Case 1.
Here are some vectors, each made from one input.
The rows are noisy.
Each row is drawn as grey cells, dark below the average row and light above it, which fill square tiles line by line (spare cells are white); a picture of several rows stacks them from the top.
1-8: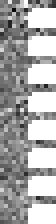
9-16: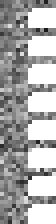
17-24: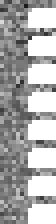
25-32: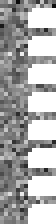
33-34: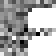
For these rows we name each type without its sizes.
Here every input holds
a node of a tree.
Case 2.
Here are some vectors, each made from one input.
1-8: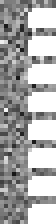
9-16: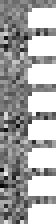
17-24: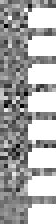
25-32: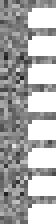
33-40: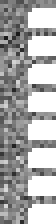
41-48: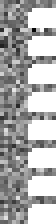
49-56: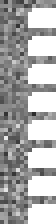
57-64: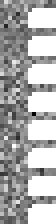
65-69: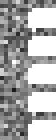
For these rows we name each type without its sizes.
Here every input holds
a node of a tree.
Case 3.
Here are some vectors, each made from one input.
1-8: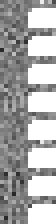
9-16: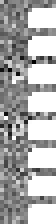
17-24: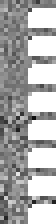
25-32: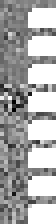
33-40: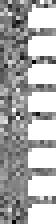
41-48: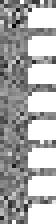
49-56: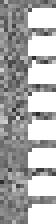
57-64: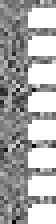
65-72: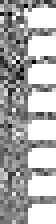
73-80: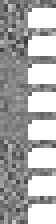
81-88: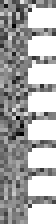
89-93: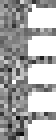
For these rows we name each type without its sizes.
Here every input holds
either a fixed value, or a node of a tree.
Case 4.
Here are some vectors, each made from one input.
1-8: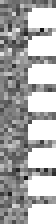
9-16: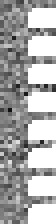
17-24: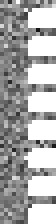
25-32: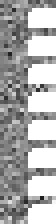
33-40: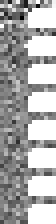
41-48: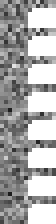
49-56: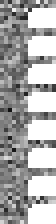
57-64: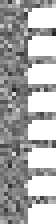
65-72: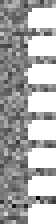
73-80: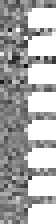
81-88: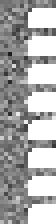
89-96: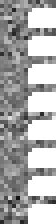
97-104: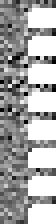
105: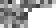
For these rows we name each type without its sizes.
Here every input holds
a point on a circle.
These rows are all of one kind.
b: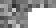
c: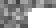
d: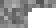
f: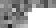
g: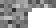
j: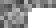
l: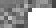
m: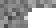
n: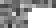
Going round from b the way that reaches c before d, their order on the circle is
b, c, j, l, g, d, m, n, f.
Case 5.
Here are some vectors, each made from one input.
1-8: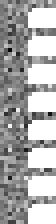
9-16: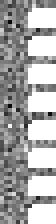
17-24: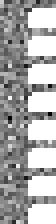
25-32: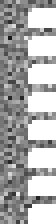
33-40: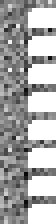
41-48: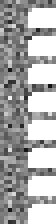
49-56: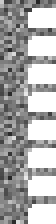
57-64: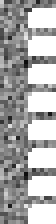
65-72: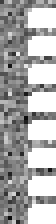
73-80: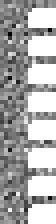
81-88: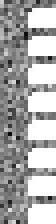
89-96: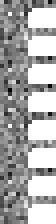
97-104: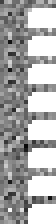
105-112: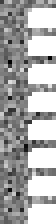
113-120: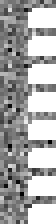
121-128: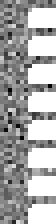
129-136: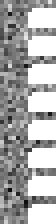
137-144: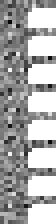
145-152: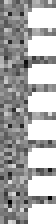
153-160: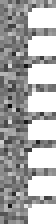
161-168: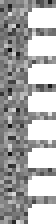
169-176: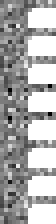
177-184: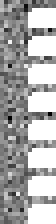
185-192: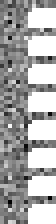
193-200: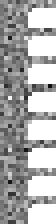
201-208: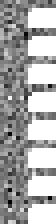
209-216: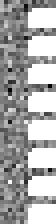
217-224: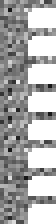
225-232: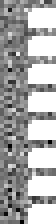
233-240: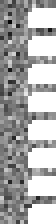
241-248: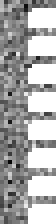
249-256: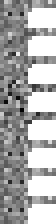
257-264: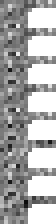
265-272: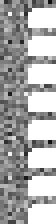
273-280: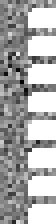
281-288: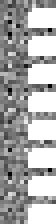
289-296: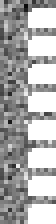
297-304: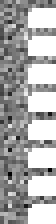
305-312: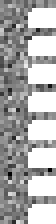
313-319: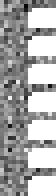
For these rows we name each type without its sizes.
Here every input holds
either a fixed value, or four true/false values.
